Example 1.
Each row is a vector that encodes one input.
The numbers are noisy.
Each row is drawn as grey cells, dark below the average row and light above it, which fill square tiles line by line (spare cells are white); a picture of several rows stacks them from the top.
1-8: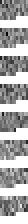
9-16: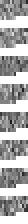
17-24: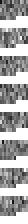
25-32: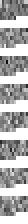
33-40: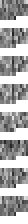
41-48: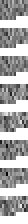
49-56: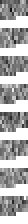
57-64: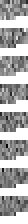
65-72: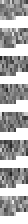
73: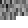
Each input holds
a point on a 15-point line.
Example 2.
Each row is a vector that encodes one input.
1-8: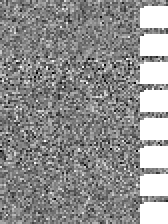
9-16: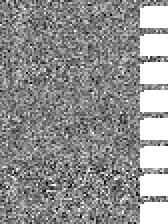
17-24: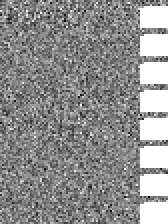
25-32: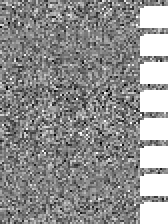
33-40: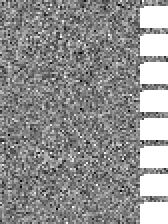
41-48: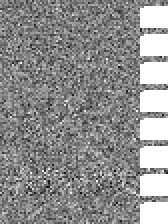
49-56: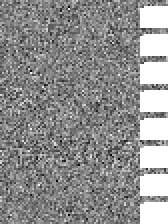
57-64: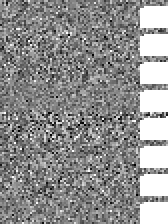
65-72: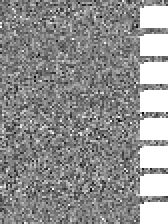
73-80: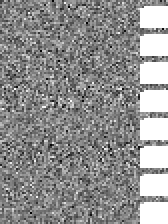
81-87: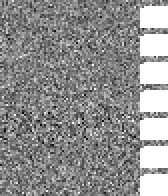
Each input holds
one of 11 labels.
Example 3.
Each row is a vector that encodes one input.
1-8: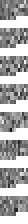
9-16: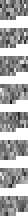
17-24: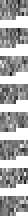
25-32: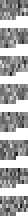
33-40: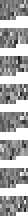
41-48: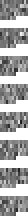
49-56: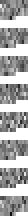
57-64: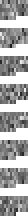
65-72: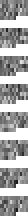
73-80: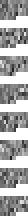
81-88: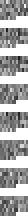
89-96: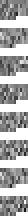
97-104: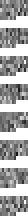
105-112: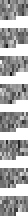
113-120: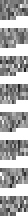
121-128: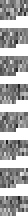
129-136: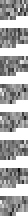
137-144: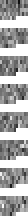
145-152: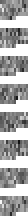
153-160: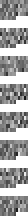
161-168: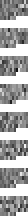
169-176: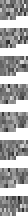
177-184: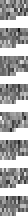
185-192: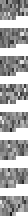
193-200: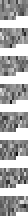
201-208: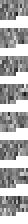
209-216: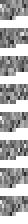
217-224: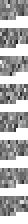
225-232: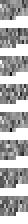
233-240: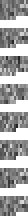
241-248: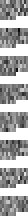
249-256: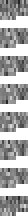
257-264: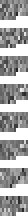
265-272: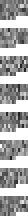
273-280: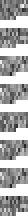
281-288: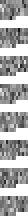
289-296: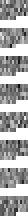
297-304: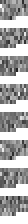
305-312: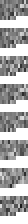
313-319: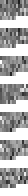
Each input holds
one of 6 labels.
